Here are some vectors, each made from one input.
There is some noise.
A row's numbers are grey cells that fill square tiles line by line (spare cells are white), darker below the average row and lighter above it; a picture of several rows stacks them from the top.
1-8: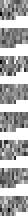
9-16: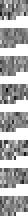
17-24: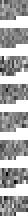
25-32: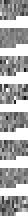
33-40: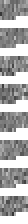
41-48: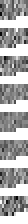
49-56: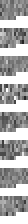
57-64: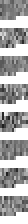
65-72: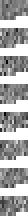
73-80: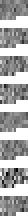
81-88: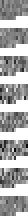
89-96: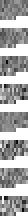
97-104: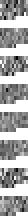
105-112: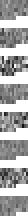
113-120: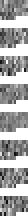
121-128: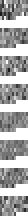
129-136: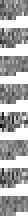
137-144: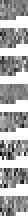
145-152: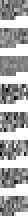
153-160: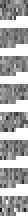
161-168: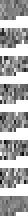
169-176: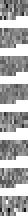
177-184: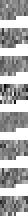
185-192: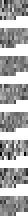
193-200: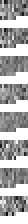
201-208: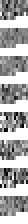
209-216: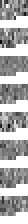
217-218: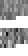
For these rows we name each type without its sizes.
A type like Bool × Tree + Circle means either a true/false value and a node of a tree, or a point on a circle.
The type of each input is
(Bool × Bool × Bool × Bool + Unit) × (Tree + Unit).
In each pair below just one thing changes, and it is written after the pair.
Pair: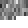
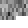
the node of the tree
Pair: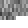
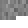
the node of the tree
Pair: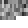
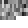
one of the four true/false values
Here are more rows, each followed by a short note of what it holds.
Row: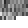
a fixed value
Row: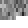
four true/false values
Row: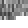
a node of a tree and four true/false values
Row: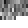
four true/false values
